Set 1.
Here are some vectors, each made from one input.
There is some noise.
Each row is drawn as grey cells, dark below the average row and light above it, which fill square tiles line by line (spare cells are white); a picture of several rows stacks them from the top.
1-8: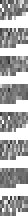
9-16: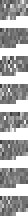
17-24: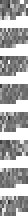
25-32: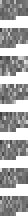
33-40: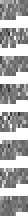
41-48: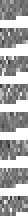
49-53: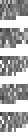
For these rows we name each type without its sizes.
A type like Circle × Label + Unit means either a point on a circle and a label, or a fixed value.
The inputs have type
Bool × Bool × Bool + Line.
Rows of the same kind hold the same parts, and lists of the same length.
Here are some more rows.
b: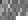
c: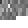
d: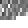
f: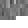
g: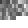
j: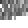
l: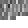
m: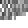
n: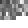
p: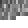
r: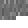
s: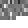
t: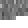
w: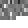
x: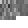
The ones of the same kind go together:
b, c, d, f, j, m, r, t, x
g, l, n, p, s, w

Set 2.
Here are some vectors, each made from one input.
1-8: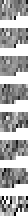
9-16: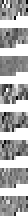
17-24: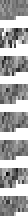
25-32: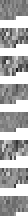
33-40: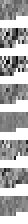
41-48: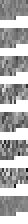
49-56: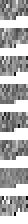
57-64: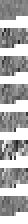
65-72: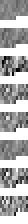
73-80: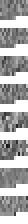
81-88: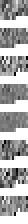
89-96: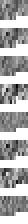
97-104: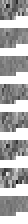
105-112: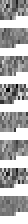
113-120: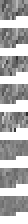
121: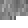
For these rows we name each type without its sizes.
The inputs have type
List(Line).
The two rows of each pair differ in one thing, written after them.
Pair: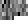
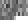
the place on the line in item 2 of the list
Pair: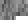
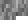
the place on the line in item 1 of the list
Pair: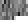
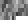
the place on the line in item 1 of the list
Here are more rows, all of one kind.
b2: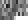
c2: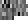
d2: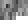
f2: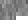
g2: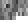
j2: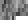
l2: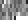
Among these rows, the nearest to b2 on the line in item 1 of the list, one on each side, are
f2 and l2.
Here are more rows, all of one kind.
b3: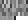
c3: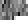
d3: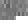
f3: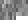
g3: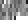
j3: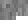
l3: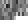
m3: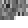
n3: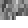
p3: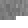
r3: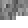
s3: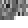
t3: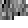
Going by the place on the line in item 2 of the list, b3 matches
c3, r3, s3 and t3.
